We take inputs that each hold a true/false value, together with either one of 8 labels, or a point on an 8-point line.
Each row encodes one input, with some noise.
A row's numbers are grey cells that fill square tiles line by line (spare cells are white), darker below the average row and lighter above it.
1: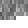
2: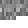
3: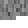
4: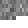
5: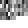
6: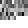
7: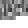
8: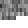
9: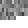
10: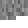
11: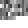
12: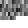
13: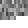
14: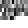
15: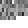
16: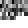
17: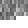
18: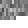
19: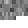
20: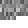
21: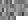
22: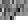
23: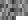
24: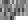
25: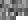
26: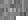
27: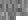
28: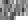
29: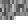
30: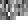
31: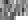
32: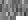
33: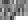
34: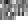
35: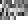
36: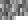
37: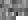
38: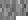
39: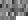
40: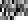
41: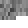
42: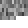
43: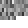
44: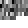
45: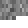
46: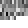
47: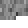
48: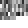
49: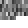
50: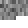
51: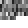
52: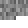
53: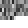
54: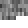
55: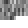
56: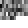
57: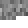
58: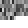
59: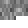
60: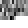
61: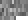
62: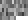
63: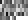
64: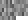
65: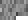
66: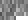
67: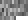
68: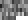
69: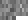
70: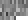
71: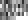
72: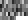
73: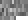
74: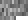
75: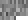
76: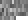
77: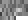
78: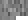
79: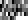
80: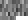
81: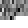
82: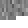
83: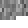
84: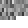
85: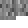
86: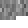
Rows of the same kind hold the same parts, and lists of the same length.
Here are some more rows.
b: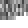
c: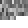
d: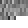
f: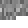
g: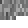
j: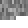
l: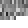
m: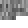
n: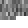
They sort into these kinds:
b, d, f, g, l
c, j, m, n

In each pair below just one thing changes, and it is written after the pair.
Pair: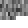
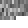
the place on the 8-point line
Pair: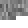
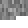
the place on the 8-point line
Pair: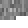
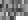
the place on the 8-point line
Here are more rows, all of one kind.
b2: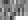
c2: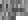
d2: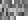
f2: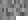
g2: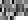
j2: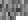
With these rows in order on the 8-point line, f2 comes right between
d2 and j2.
